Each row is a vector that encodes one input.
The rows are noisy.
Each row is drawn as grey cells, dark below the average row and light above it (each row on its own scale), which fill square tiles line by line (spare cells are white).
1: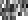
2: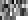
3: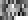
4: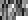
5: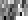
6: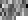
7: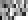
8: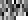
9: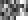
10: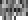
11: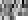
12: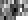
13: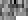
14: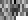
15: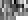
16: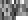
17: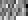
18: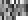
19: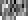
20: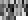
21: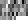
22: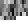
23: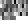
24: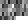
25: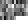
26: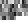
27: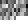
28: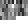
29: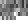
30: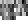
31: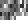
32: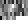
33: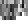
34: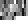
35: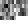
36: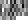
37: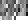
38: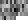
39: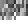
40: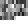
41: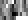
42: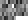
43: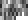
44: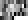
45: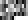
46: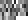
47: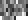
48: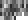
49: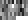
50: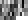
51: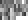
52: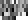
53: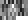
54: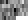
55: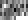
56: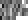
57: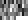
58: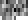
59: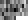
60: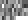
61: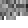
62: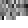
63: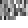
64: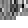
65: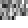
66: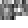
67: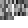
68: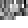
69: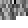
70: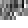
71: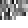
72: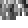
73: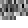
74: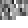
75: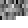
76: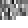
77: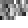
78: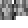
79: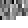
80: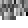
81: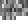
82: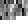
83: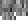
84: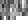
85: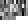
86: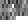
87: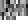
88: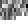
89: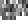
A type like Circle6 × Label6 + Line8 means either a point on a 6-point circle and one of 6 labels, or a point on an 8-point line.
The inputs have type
Bool × Label9 + Line7.
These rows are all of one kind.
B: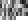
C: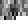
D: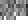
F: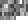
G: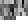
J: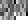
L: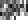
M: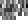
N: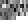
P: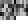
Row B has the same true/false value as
D and J.
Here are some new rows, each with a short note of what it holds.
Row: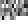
one of 9 labels and a true/false value
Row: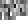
a point on a 7-point line
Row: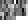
a point on a 7-point line
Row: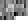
a point on a 7-point line
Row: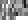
one of 9 labels and a true/false value
